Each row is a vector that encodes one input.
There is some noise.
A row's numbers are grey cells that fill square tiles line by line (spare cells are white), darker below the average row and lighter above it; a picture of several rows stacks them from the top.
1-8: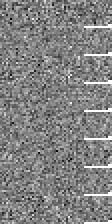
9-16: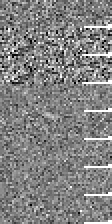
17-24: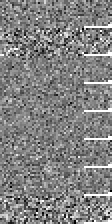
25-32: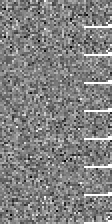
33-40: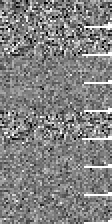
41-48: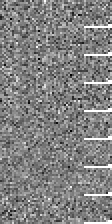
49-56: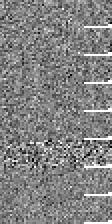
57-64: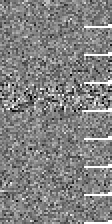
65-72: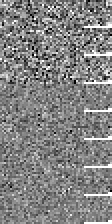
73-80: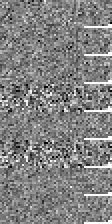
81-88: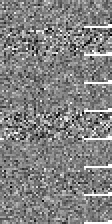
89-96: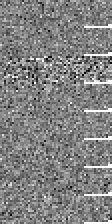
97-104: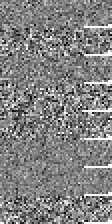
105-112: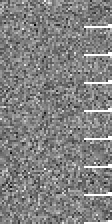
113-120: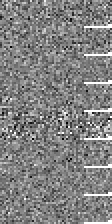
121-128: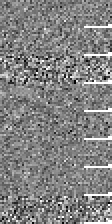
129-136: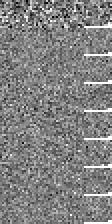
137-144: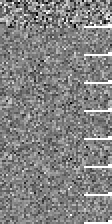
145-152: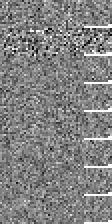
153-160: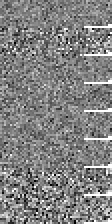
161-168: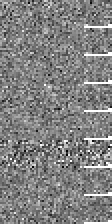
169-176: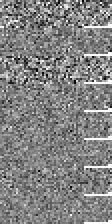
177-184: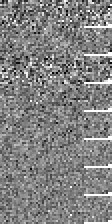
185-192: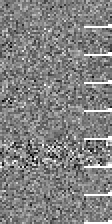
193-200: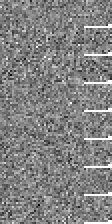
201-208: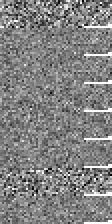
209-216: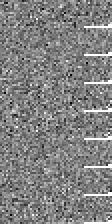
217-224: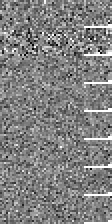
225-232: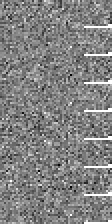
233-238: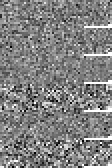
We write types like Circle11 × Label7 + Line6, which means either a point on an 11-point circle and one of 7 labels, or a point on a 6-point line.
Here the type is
(Label5 + Tree11) × Line6 + Label7.
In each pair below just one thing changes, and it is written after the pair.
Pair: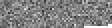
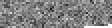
the place on the 6-point line
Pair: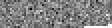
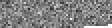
the node of the tree
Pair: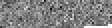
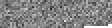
the place on the 6-point line
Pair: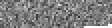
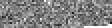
the place on the 6-point line
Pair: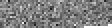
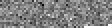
the node of the tree
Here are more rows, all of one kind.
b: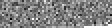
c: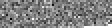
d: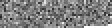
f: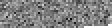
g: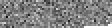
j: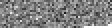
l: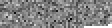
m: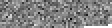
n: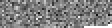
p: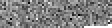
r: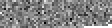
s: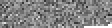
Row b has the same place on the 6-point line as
c and r.
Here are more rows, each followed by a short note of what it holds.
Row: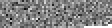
one of 5 labels and a point on a 6-point line
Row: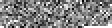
one of 7 labels
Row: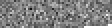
a point on a 6-point line and a node of an 11-node tree
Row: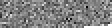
one of 5 labels and a point on a 6-point line
